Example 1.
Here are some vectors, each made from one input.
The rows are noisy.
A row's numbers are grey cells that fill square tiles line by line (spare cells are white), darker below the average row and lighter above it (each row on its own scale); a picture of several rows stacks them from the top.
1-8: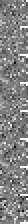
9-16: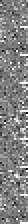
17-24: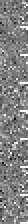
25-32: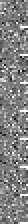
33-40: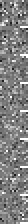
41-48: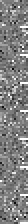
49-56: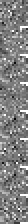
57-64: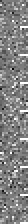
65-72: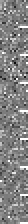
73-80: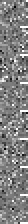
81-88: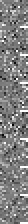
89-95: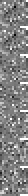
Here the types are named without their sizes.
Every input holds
a list of points on a circle.
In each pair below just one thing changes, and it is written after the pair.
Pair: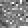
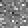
the place on the circle in item 1 of the list
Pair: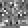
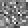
the place on the circle in item 1 of the list
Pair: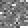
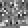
the place on the circle in item 1 of the list
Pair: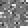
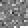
the place on the circle in item 2 of the list
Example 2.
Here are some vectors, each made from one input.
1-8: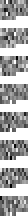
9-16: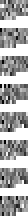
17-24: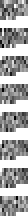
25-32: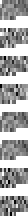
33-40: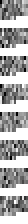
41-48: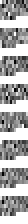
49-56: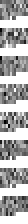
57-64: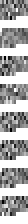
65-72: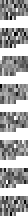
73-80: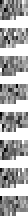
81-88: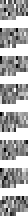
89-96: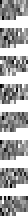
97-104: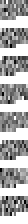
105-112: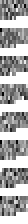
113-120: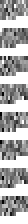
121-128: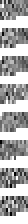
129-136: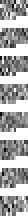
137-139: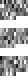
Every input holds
a list of up to two points on an 11-point line.
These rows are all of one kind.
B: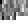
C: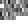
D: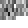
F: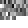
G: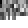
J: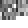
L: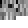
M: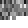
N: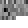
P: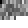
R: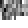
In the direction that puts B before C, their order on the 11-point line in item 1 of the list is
P, R, B, J, L, G, D, C, F, N, M.
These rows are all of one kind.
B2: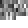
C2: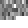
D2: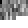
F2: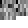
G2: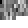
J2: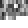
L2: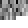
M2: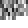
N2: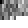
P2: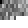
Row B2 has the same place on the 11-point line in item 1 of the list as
D2, G2, J2 and M2.
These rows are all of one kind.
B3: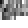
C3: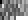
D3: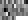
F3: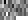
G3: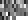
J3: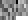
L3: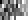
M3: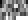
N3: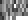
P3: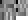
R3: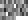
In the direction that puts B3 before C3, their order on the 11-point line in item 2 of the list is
R3, B3, D3, J3, L3, C3, N3, G3, P3, F3, M3.
